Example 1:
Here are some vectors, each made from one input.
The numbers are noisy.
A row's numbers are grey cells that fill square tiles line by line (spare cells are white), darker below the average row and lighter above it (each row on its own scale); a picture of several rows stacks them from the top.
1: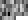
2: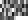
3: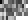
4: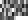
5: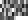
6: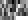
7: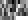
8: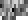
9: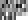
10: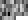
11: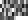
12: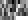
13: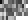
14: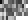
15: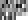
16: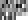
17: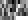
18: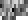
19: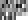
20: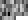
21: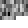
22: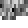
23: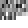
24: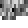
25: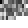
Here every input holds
one of 6 labels.
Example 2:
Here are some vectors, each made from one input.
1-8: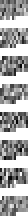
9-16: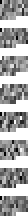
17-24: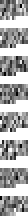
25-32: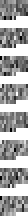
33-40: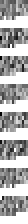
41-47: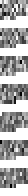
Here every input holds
three true/false values.
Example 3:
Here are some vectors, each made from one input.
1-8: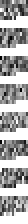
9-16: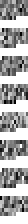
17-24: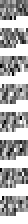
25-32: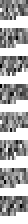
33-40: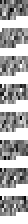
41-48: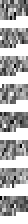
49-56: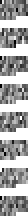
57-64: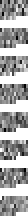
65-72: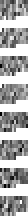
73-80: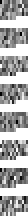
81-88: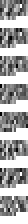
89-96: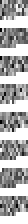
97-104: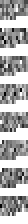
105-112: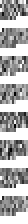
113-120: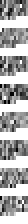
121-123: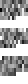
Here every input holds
three true/false values.
